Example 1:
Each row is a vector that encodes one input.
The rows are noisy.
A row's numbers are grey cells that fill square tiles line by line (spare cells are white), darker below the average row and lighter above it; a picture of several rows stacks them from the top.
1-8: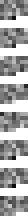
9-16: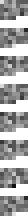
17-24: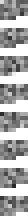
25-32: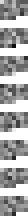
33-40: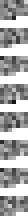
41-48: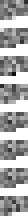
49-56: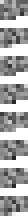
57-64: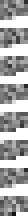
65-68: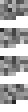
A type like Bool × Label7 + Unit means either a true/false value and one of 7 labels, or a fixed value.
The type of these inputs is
Bool × Bool × Bool.
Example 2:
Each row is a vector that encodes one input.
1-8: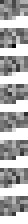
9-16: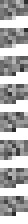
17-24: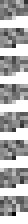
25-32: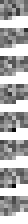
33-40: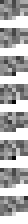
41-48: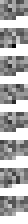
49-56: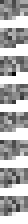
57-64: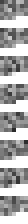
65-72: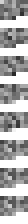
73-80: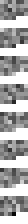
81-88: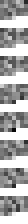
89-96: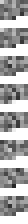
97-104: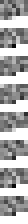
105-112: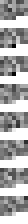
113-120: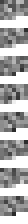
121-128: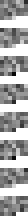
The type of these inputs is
Bool × Bool × Bool.
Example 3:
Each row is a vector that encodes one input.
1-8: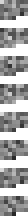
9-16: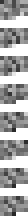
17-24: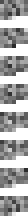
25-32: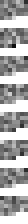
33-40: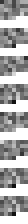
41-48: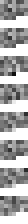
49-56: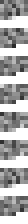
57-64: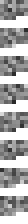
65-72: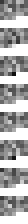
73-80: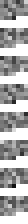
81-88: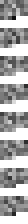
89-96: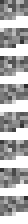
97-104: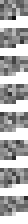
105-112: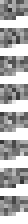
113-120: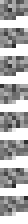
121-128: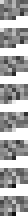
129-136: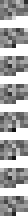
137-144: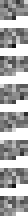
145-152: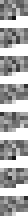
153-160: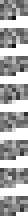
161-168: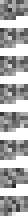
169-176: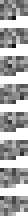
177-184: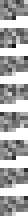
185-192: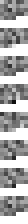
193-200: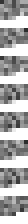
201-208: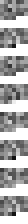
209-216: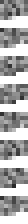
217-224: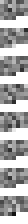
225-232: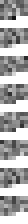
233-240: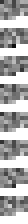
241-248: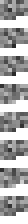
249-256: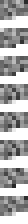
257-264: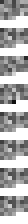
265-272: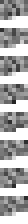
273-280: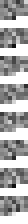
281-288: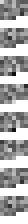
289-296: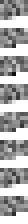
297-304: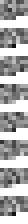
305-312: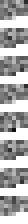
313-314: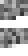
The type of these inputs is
Bool × Bool × Bool.
